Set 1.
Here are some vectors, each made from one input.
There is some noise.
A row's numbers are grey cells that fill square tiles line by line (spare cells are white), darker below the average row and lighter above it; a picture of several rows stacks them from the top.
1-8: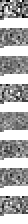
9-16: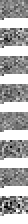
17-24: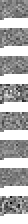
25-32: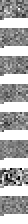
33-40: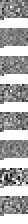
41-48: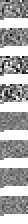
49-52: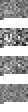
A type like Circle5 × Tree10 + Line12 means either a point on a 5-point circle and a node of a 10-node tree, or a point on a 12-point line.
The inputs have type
Line6.
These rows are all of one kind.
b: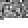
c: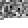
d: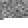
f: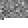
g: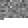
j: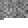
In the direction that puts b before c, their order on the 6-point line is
f, b, g, c, j, d.
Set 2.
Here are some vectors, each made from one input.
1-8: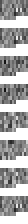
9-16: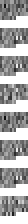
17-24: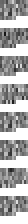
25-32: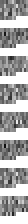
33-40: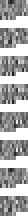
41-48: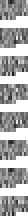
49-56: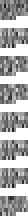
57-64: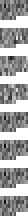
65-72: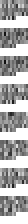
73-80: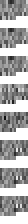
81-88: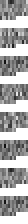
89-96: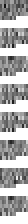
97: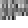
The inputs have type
Label5.
